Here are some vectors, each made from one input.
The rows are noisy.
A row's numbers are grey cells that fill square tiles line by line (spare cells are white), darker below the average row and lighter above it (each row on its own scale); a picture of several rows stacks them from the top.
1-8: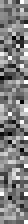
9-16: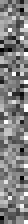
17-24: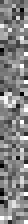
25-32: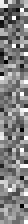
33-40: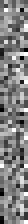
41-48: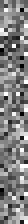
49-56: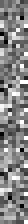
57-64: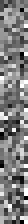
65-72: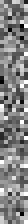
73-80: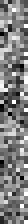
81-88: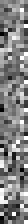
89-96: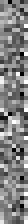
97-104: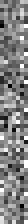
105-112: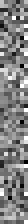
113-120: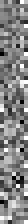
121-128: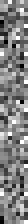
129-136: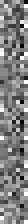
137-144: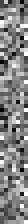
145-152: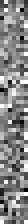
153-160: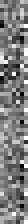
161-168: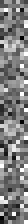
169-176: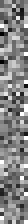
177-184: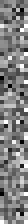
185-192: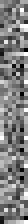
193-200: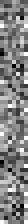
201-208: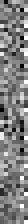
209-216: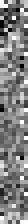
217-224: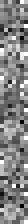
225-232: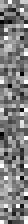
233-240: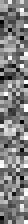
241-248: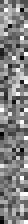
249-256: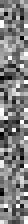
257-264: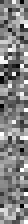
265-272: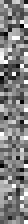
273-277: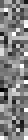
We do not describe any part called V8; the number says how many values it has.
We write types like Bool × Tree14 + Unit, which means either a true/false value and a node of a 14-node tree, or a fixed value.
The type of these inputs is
List2(Bool × V8).
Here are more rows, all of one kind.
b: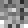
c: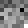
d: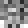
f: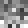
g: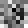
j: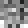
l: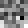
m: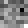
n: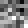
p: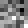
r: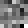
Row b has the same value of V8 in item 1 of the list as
d, f, j and l.
